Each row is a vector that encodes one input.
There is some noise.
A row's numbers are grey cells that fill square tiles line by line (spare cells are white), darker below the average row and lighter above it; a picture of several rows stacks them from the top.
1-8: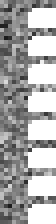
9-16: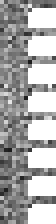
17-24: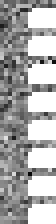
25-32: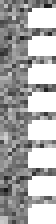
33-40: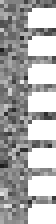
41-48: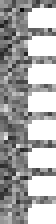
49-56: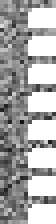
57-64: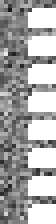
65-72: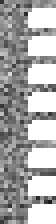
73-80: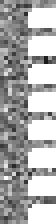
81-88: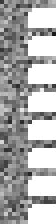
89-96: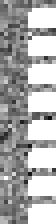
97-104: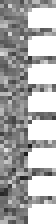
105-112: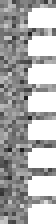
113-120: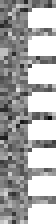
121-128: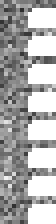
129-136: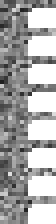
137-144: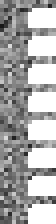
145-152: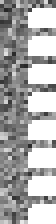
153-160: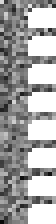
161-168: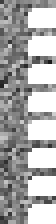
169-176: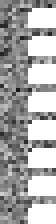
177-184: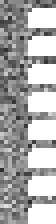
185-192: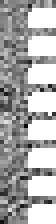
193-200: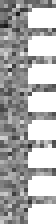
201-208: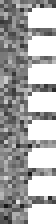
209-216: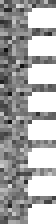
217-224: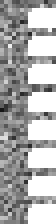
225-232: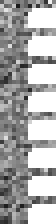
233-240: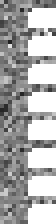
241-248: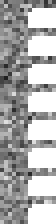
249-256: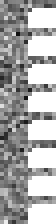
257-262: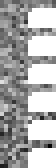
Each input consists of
either a point on a 5-point line, or a point on a 7-point line and a true/false value.
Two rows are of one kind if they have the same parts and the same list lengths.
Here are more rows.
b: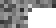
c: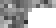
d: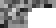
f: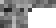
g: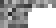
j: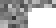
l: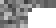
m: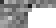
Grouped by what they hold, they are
b, d, f, l
c, g, j, m

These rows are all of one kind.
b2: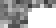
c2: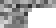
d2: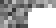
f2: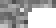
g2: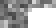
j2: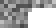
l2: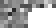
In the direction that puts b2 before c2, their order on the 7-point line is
b2, d2, g2, j2, c2, l2, f2.
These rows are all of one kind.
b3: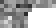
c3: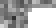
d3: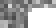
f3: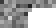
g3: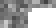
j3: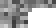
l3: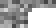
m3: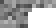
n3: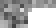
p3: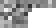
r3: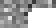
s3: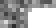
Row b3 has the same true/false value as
f3, m3, p3 and r3.
